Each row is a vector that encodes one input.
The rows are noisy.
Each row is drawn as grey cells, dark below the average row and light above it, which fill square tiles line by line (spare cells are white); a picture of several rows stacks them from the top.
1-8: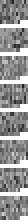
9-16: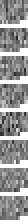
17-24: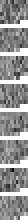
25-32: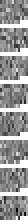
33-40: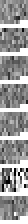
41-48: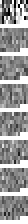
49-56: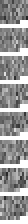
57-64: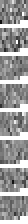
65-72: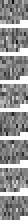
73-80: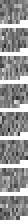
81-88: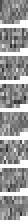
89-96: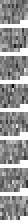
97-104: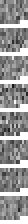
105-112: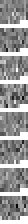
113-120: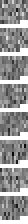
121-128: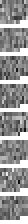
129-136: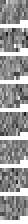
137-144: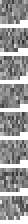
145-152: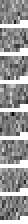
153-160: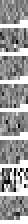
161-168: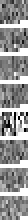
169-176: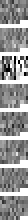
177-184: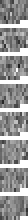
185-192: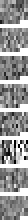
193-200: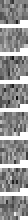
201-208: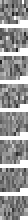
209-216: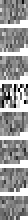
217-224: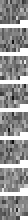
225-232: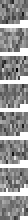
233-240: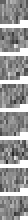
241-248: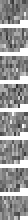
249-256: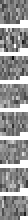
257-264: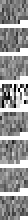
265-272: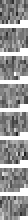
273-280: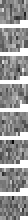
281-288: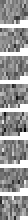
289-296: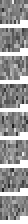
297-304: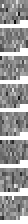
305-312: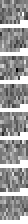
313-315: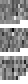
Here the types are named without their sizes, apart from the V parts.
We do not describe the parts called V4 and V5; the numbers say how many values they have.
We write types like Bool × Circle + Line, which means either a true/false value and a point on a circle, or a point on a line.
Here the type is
(Bool × Bool × Bool + V5) × Tree × V4 + Unit.
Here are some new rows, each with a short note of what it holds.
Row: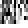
a fixed value
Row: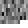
a node of a tree, three true/false values and a value of V4
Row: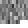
a node of a tree, a value of V4 and a value of V5
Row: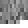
a node of a tree, three true/false values and a value of V4
